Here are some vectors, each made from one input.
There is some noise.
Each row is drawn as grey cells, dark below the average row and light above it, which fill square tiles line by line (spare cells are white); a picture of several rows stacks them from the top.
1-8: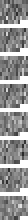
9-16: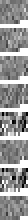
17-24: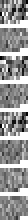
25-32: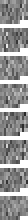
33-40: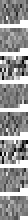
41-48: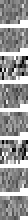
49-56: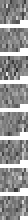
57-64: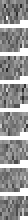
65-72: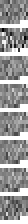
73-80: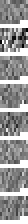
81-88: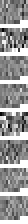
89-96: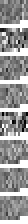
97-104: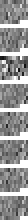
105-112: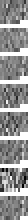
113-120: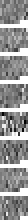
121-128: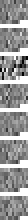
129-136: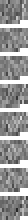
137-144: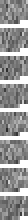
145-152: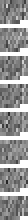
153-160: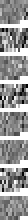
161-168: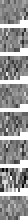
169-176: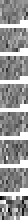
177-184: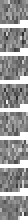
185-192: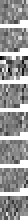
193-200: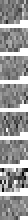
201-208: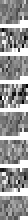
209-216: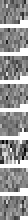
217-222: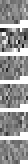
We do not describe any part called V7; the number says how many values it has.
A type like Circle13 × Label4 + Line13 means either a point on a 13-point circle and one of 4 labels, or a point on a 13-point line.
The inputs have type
Bool × Bool × Bool × List2(V7) + Circle8.
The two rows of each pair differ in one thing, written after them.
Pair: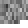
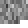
one of the three true/false values
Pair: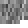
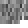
the value of V7 in item 2 of the list
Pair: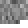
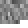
the value of V7 in item 1 of the list
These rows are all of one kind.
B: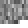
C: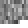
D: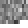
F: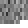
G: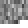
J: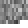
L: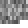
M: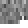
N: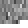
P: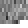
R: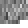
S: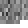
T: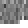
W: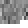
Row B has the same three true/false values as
C, D, G and J.
